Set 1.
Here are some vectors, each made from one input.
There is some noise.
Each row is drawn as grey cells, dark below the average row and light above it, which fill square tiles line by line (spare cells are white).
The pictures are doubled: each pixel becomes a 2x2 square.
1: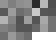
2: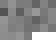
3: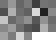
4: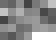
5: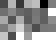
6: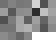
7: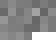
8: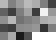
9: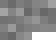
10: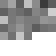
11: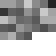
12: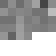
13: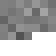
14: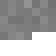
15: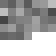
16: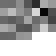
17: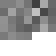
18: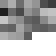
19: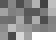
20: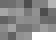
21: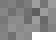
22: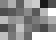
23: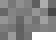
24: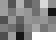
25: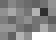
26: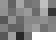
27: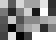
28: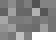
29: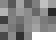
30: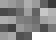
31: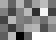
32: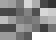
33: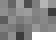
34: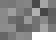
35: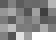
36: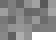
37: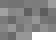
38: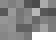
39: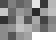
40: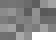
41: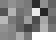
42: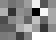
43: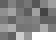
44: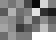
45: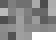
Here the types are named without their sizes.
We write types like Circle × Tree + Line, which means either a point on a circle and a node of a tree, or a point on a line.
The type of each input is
Bool × Line × Line.
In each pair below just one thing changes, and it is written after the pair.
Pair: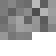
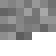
the place on one of the two lines
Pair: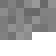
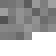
the true/false value
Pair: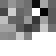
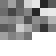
the true/false value
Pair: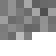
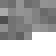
the true/false value
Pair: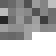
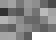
the place on one of the two lines
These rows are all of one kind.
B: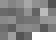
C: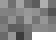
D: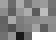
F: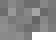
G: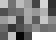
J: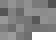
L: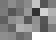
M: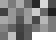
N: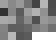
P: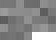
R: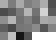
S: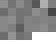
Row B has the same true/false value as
G and S.
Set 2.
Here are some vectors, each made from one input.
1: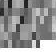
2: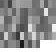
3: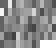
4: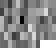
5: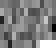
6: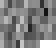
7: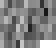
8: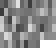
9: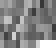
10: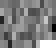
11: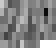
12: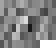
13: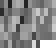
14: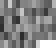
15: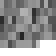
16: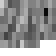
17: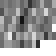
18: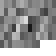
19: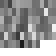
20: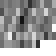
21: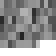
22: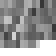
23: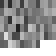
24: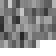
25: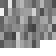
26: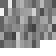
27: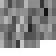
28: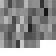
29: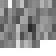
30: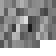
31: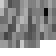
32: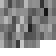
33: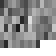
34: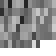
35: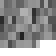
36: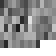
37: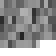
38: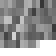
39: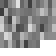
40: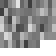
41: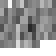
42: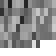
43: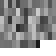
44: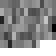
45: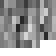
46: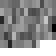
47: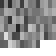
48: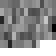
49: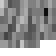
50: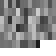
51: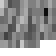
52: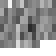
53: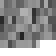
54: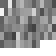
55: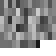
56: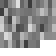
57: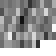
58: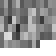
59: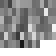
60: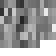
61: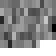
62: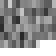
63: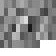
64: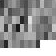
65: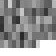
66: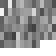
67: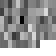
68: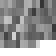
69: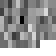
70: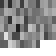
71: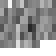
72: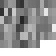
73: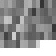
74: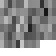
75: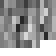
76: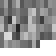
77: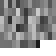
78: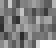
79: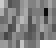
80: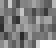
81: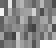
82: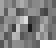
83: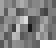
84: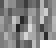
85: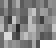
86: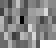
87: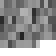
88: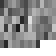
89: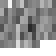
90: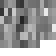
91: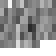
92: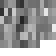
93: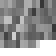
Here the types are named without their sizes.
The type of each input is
Label + Line.
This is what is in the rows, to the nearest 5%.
About 40% of them hold a label. The rest hold a point on a line.
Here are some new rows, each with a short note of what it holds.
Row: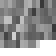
a point on a line
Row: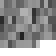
a point on a line
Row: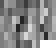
a label
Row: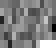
a point on a line
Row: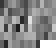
a label
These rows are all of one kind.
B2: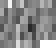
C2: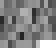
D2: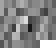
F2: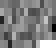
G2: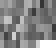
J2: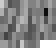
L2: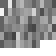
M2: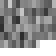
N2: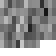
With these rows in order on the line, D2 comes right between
B2 and J2.
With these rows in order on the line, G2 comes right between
F2 and N2.
